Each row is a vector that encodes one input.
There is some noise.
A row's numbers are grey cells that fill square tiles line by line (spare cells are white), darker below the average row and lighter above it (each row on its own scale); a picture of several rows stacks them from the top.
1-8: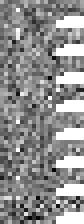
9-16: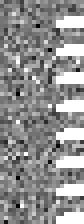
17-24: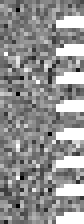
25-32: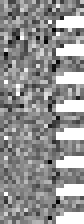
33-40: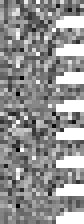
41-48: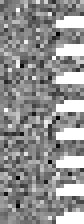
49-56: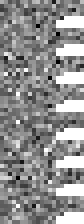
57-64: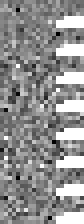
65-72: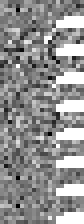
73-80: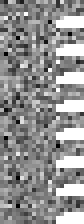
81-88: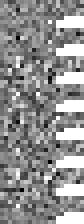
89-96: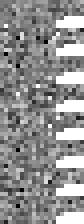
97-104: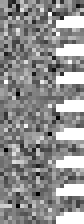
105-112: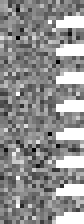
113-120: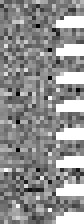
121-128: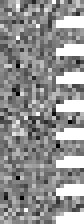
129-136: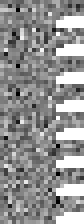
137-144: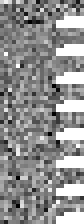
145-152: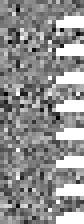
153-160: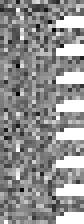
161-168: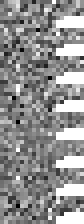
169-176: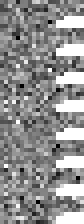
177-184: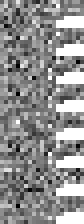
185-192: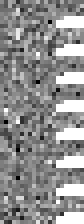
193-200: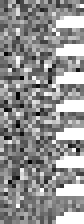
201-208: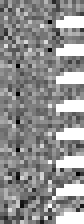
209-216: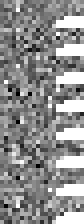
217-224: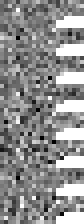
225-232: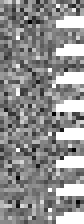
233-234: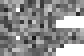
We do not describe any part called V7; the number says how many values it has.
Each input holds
a list of up to two items, each either a point on a 4-point line, or a true/false value and a value of V7.
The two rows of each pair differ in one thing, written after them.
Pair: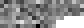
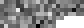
the true/false value in item 2 of the list
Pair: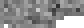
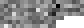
the true/false value in item 2 of the list
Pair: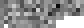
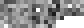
the value of V7 in item 1 of the list
